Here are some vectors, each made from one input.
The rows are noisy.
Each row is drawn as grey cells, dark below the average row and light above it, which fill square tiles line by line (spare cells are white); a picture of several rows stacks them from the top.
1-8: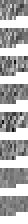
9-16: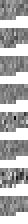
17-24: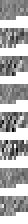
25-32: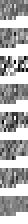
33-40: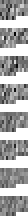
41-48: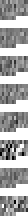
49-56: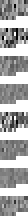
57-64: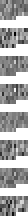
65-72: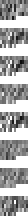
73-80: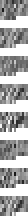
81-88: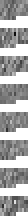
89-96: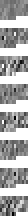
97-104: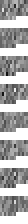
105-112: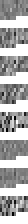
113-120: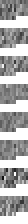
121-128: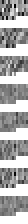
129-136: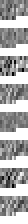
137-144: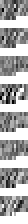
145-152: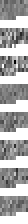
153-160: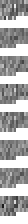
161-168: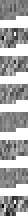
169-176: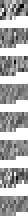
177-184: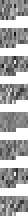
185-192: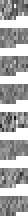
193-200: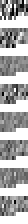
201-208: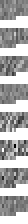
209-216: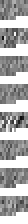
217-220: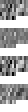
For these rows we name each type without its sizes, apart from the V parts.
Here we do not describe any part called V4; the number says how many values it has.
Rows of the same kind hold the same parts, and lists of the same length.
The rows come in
6 kinds.
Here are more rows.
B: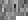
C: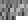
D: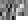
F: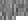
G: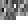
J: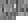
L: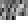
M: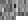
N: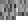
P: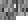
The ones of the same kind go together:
B
C, J
D, N
F
G, L, M
P

